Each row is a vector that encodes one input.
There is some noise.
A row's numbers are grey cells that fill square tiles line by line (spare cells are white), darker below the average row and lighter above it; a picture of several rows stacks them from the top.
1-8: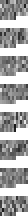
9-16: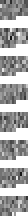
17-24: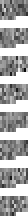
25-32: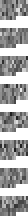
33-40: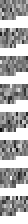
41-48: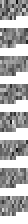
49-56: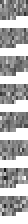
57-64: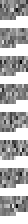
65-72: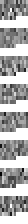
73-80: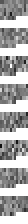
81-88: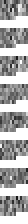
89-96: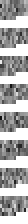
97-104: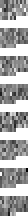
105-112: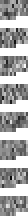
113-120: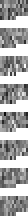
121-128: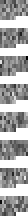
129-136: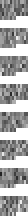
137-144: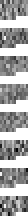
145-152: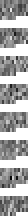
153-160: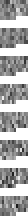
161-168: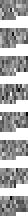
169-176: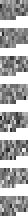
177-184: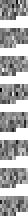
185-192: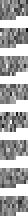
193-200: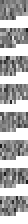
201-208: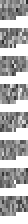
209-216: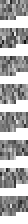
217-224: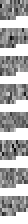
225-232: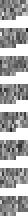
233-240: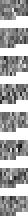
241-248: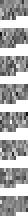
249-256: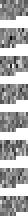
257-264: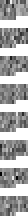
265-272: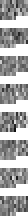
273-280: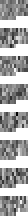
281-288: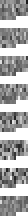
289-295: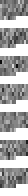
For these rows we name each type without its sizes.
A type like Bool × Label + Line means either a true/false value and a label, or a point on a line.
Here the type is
Bool × Bool × Bool × Tree × Tree × (Tree + Unit).
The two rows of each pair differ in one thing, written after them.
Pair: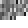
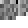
one of the three true/false values
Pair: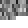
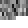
the node of one of the three trees
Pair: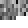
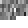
one of the three true/false values
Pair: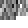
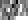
one of the three true/false values
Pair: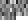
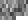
one of the three true/false values
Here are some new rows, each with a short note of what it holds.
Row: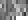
a node of each of two trees and three true/false values
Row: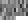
a node of each of two trees and three true/false values
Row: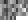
a node of each of three trees and three true/false values
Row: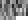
a node of each of two trees and three true/false values
